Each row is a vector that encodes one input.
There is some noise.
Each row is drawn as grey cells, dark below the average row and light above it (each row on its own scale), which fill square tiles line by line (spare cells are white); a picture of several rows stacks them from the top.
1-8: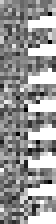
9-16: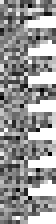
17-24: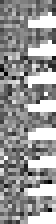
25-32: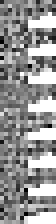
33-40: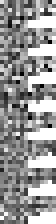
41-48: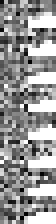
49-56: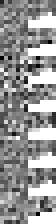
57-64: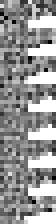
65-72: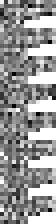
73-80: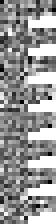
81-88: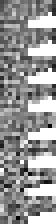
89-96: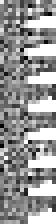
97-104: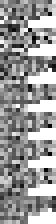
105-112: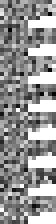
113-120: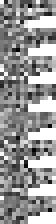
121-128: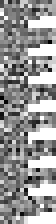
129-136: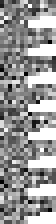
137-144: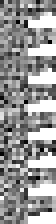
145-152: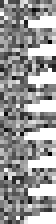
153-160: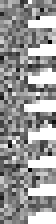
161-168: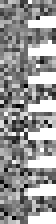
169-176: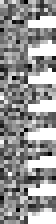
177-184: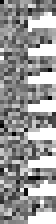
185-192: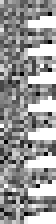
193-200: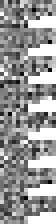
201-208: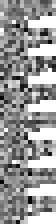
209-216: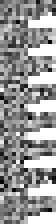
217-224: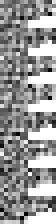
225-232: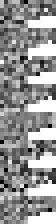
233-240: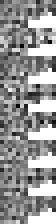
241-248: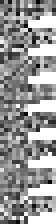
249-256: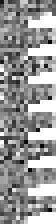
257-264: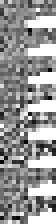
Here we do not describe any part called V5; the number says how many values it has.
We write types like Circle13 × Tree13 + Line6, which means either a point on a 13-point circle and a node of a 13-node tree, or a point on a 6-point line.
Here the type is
Bool × Bool × Bool × (Line11 + V5).
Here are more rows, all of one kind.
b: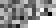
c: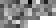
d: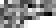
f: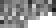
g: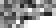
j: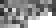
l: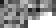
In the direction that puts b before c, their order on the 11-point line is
d, j, g, l, b, f, c.
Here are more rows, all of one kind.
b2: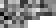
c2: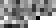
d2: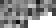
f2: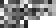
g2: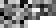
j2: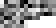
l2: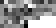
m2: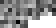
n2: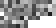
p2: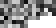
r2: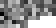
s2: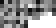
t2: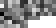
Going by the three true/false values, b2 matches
j2, r2 and t2.
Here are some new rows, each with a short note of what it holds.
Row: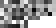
three true/false values and a value of V5
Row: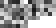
a point on an 11-point line and three true/false values
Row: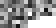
a point on an 11-point line and three true/false values
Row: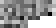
three true/false values and a value of V5
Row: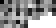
three true/false values and a value of V5
